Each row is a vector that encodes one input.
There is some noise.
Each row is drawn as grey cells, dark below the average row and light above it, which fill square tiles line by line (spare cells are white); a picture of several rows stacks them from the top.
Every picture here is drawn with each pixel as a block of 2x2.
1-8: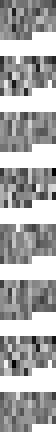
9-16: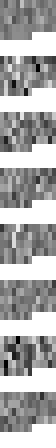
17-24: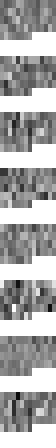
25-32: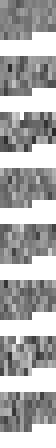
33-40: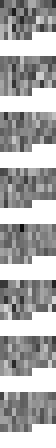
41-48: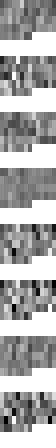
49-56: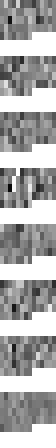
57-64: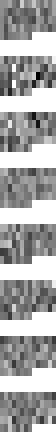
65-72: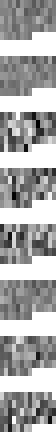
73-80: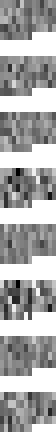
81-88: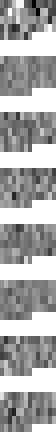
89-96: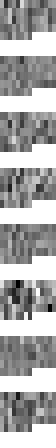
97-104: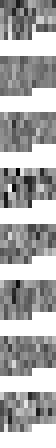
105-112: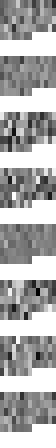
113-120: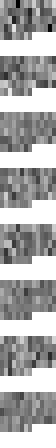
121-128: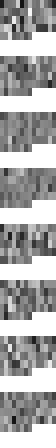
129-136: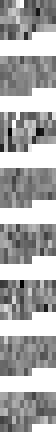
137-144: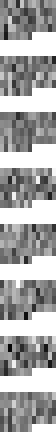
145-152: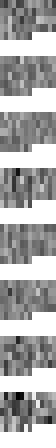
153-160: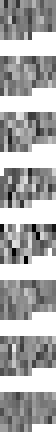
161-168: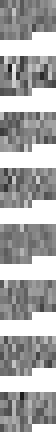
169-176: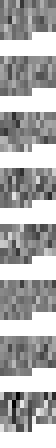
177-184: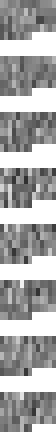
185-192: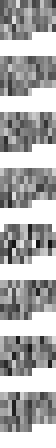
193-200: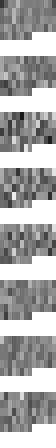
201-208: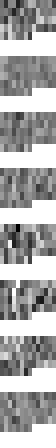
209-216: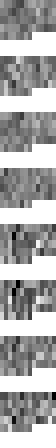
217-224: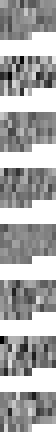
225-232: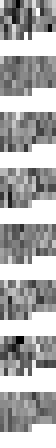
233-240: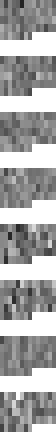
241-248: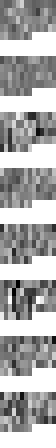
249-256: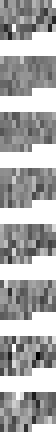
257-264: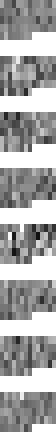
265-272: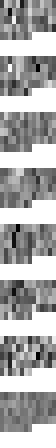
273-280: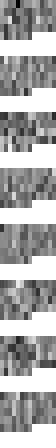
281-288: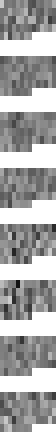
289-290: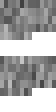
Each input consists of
a node of a 9-node tree, together with either a point on a 4-point line, or a node of a 9-node tree.
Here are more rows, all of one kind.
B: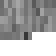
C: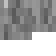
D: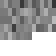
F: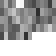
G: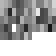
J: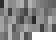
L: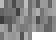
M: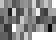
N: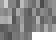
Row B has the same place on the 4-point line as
C and L.
